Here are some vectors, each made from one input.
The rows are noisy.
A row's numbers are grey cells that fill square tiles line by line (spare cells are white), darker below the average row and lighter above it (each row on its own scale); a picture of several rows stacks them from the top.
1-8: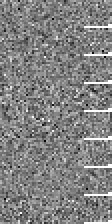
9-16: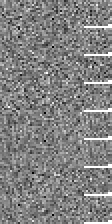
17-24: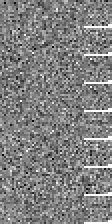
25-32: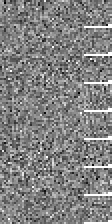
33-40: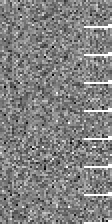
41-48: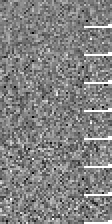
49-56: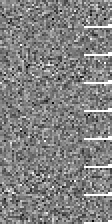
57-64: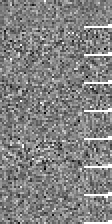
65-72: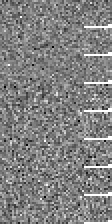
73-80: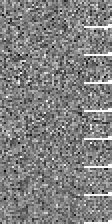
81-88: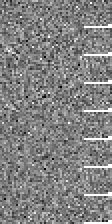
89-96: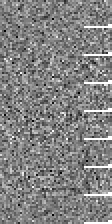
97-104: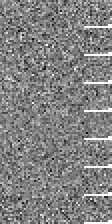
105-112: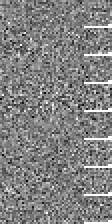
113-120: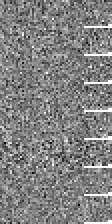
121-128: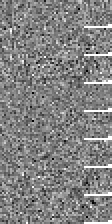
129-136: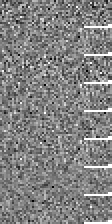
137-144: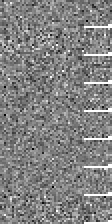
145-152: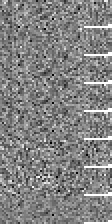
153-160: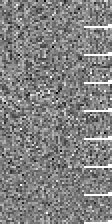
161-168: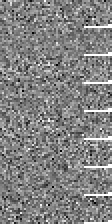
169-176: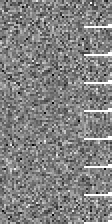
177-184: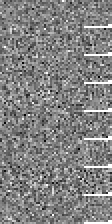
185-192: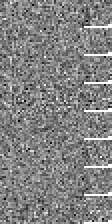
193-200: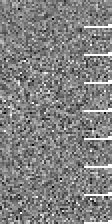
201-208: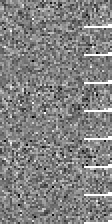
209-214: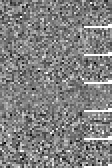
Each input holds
either a point on a 19-point circle, or a point on a 6-point line.
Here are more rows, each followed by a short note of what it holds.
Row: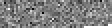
a point on a 19-point circle
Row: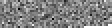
a point on a 6-point line
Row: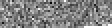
a point on a 19-point circle
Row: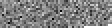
a point on a 6-point line
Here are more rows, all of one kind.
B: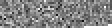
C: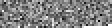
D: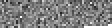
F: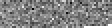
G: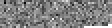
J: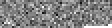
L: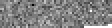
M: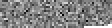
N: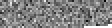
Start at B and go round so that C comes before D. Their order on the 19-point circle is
B, J, F, G, C, D, L, M, N.
